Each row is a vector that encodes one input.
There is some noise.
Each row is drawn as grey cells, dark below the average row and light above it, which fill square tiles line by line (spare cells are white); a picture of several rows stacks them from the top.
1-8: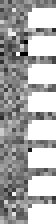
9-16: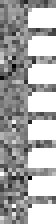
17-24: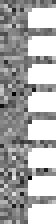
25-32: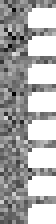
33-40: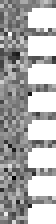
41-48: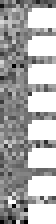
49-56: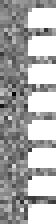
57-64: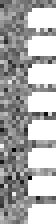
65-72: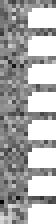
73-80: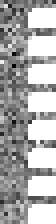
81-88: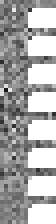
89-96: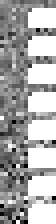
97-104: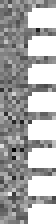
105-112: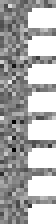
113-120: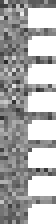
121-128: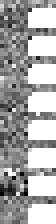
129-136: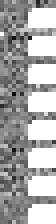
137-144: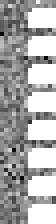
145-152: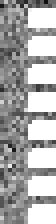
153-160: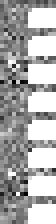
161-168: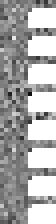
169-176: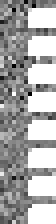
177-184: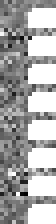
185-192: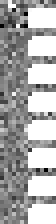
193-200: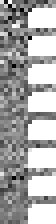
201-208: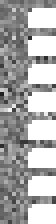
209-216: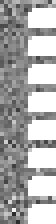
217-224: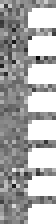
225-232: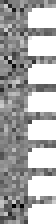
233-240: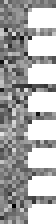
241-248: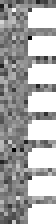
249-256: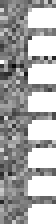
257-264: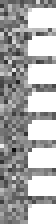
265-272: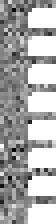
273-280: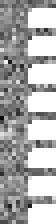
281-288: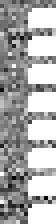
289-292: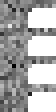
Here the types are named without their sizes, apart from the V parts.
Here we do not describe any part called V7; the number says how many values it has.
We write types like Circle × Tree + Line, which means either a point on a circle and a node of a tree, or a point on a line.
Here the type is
List(Bool × (Circle + V7)).
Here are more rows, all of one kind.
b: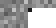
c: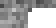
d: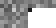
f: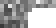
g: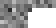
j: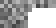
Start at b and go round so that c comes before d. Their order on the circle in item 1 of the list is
b, c, j, f, g, d.
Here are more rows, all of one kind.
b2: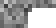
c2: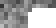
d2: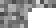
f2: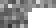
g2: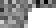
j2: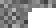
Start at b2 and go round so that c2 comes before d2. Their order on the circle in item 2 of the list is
b2, j2, c2, g2, f2, d2.
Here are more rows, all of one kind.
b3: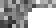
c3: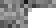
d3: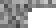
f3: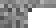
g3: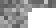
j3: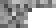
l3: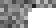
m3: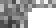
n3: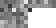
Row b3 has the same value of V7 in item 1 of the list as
c3 and l3.
